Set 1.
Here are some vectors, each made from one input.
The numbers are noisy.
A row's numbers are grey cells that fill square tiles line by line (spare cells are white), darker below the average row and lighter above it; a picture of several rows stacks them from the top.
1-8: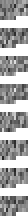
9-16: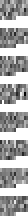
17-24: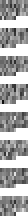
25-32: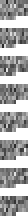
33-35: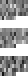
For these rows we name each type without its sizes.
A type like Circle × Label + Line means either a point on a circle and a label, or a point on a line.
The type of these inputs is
Bool × Bool × Bool.
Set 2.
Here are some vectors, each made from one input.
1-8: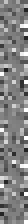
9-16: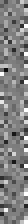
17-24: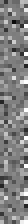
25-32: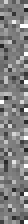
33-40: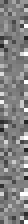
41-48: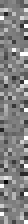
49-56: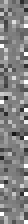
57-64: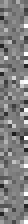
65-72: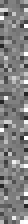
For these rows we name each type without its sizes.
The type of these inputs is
Bool × Bool × Bool.
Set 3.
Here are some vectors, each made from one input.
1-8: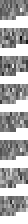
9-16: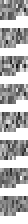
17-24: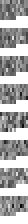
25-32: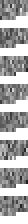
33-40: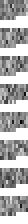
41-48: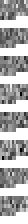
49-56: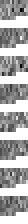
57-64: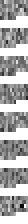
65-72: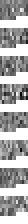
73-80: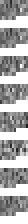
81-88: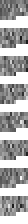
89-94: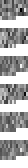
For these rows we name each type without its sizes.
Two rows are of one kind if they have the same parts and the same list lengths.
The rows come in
2 kinds.
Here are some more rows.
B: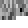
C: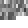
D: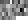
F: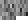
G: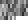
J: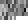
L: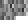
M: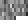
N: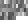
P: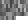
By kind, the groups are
B, C, D, F, L, M, N, P
G, J

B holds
four true/false values.
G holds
a fixed value.
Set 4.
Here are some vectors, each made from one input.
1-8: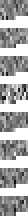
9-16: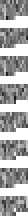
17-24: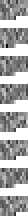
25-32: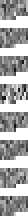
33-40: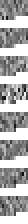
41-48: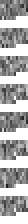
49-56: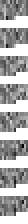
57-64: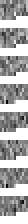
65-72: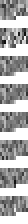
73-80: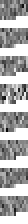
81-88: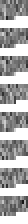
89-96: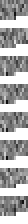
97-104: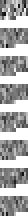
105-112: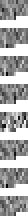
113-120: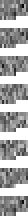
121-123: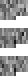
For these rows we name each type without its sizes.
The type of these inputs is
Circle + Unit.
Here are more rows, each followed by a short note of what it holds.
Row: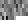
a point on a circle
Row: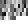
a fixed value
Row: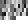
a fixed value
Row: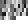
a fixed value
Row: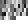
a fixed value
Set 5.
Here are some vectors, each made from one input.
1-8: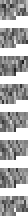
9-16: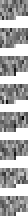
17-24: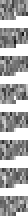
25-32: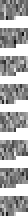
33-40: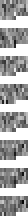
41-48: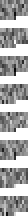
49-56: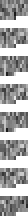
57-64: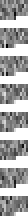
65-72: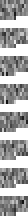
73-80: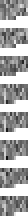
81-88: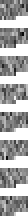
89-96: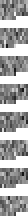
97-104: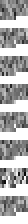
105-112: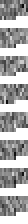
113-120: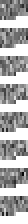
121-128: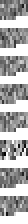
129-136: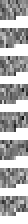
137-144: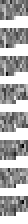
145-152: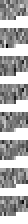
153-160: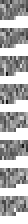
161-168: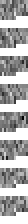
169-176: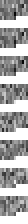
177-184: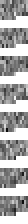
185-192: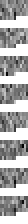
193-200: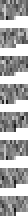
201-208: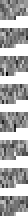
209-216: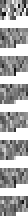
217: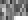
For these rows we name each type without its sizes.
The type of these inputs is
Circle + Unit.
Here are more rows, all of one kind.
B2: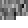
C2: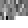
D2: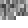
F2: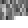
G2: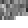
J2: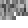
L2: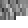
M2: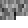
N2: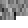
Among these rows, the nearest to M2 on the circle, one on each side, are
B2 and N2.
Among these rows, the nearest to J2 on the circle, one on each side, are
C2 and D2.
